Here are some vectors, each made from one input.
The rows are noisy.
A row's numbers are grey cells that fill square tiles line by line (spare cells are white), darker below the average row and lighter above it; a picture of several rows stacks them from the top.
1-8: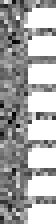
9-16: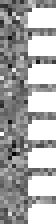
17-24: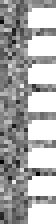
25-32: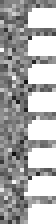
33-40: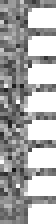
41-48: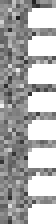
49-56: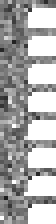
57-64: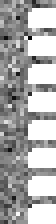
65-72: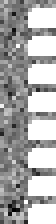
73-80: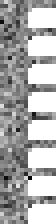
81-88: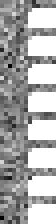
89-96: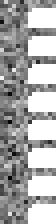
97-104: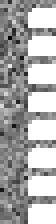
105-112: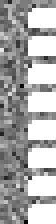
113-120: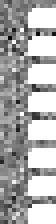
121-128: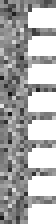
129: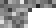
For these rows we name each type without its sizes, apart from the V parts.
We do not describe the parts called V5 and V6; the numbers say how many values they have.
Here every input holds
a node of a tree, together with either a point on a line, a node of a tree and a value of V6, or a value of V5.
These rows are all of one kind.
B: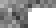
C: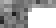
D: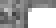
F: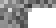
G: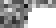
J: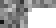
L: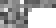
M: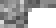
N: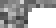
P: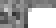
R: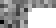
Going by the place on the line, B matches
C, J, P and R.
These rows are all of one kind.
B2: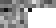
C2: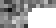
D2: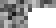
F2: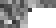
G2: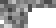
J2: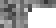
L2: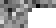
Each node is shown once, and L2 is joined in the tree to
G2.
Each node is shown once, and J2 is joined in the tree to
C2, D2 and G2.
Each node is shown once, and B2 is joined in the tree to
C2.
